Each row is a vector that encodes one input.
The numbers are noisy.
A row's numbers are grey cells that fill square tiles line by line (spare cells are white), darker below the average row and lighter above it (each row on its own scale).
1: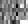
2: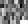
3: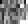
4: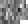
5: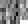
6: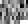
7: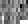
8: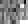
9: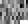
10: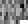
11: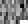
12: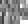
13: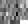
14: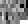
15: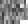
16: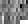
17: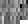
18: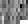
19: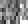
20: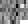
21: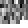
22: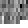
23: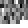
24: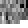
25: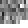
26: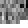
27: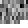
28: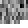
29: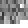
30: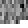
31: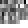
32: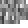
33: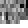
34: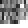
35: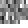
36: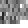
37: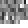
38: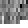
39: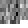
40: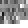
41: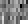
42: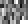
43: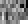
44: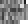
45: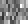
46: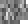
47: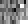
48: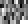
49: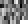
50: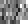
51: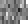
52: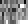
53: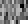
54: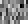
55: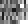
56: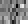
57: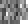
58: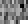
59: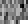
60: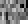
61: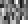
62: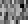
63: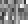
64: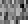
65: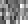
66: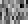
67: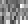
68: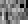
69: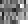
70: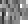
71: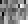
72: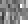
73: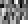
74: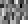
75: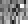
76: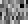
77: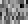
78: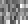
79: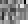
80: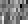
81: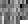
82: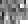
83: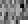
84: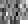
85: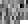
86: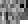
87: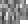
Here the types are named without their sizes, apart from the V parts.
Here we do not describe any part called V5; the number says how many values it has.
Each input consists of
either a point on each of three lines, or a value of V5.
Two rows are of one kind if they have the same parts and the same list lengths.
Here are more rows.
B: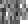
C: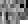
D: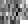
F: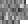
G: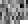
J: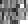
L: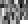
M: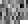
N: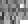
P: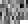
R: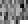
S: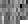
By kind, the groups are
B, D, F, J, N
C, G, L, M, P, R, S

